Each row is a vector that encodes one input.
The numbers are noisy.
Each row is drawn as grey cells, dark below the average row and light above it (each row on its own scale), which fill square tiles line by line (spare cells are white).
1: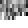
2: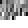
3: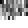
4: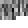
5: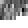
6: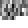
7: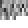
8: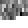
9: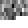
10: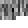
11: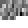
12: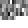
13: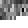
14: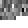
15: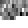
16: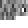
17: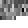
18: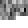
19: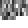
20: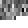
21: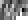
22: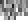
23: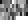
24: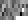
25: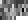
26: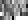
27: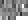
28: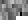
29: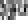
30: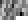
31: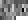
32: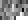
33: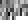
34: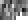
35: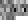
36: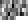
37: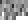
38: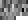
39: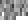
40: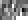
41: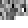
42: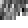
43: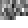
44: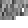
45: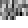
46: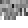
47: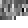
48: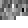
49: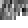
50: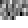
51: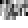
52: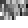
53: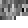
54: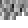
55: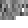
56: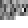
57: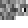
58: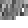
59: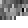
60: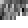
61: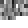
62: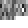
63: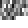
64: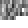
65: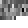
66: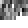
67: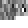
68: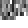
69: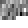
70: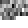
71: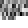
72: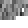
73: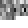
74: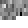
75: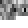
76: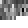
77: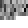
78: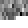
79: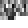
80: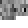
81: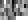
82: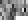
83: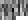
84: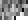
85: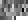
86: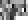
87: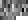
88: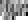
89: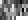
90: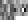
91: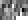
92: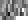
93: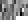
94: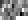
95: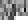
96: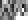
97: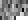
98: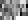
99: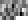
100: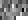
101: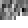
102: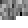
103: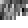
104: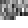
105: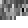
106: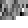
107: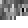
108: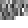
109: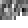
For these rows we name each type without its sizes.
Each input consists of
a list of points on a line.
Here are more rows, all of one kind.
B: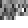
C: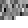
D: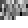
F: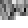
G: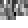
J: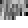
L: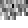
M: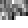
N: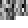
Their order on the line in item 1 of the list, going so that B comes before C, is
F, B, N, G, C, D, M, J, L.
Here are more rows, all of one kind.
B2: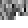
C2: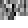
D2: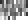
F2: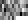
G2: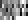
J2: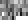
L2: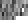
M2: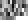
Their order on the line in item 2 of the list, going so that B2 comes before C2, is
F2, G2, L2, M2, J2, B2, C2, D2.
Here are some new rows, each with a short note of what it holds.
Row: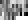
a list of two items
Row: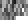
a list of two items
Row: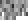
a list of two items
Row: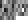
a list of two items
